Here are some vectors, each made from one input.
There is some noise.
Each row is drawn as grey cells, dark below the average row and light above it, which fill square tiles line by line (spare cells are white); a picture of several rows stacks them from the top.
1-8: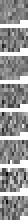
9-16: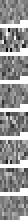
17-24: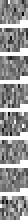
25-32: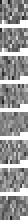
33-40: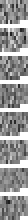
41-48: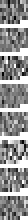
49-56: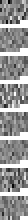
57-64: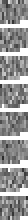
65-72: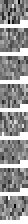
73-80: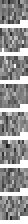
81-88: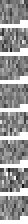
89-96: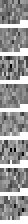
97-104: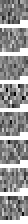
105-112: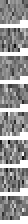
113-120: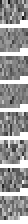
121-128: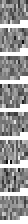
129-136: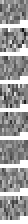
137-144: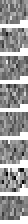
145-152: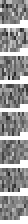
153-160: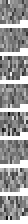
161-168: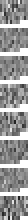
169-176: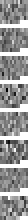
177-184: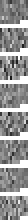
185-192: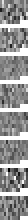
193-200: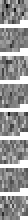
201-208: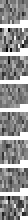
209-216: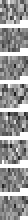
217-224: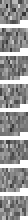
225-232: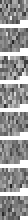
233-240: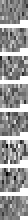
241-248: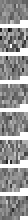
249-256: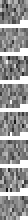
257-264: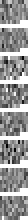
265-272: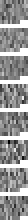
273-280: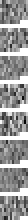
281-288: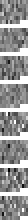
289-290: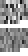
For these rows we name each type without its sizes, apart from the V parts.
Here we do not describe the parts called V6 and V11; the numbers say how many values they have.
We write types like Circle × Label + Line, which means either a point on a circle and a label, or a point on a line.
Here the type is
(Bool × Bool × Bool + V6 × V11) × Line + Tree.
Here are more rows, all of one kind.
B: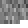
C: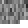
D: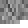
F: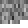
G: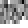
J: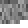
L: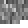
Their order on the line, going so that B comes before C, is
F, G, D, L, B, C, J.
